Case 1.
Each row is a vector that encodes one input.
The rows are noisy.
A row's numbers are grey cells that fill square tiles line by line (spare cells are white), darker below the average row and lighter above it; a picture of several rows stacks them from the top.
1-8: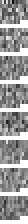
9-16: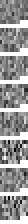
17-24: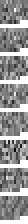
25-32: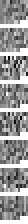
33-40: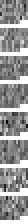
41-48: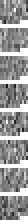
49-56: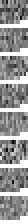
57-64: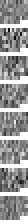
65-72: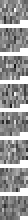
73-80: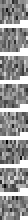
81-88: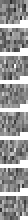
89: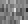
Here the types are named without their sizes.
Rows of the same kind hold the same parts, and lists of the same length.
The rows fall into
3 kinds.
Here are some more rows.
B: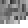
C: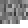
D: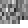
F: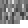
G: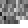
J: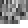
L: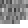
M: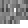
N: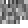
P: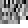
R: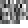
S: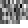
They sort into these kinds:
B, C, D, L, N
F, G, J, M
P, R, S

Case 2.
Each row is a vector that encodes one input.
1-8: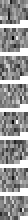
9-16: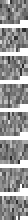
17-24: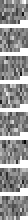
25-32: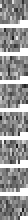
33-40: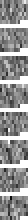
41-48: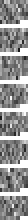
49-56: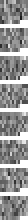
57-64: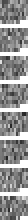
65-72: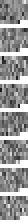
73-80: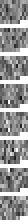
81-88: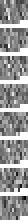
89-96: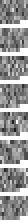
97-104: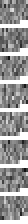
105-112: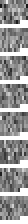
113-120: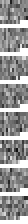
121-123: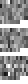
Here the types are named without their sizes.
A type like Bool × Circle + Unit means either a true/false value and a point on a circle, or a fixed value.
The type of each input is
Bool × Bool × Bool × Bool + Circle.
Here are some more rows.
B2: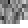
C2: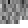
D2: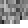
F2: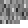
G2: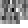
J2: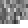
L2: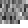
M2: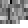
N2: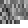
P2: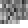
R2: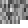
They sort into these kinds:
B2, C2, F2, G2, L2, M2, N2, P2, R2
D2, J2

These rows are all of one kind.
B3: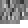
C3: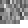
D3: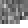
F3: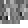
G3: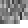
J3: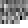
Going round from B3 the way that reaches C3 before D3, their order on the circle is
B3, C3, G3, J3, D3, F3.
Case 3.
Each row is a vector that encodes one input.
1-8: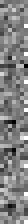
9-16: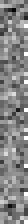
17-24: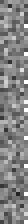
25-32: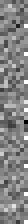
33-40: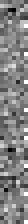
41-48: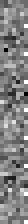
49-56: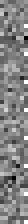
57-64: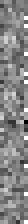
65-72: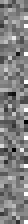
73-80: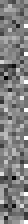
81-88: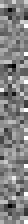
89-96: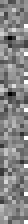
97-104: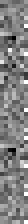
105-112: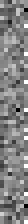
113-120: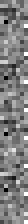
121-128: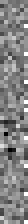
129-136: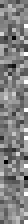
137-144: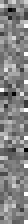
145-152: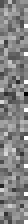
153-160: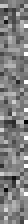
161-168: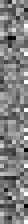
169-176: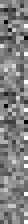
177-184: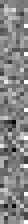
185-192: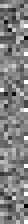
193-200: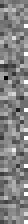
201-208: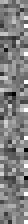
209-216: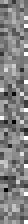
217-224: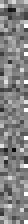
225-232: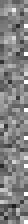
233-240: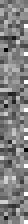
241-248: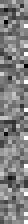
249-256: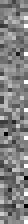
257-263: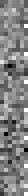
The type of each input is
Line7 + Line14.
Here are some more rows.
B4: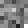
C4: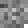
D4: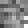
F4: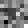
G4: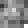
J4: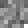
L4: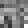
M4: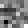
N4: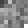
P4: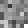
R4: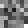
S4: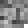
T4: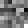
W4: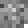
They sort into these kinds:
B4, C4, D4, G4, J4, L4, N4, P4, S4, W4
F4, M4, R4, T4

